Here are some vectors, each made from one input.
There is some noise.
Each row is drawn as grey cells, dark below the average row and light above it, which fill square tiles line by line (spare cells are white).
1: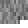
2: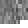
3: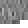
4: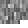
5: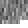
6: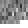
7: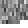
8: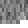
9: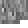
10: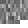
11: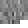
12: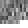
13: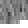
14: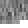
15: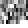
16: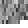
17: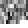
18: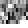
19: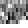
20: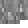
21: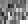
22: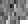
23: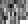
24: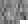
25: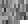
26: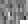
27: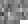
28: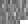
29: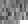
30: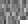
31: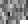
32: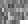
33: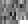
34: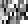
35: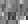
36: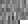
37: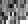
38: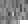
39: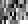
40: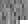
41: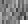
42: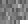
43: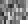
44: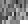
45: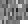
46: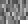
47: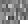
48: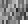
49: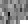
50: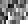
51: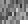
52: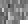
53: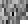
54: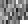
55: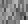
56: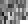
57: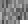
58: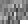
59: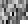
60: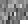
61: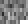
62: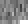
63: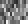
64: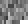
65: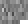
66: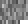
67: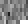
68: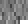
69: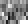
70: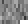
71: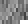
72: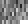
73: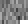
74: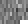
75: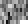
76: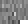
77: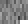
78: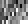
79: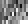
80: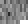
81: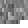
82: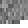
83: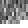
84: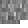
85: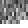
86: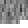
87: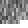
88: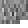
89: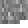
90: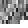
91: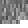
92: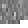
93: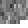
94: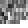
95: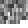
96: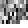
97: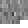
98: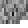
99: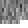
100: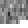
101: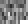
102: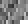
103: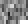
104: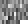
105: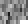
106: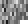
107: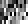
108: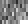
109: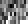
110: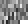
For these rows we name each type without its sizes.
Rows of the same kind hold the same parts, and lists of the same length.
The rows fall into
3 kinds.
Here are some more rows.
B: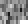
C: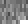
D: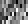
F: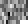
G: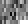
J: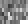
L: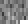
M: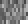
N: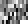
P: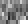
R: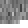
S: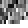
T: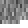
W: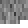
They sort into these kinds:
B, C, D, F, R, T
G, P
J, L, M, N, S, W

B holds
a point on a circle.
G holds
a fixed value.
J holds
a point on each of two lines.
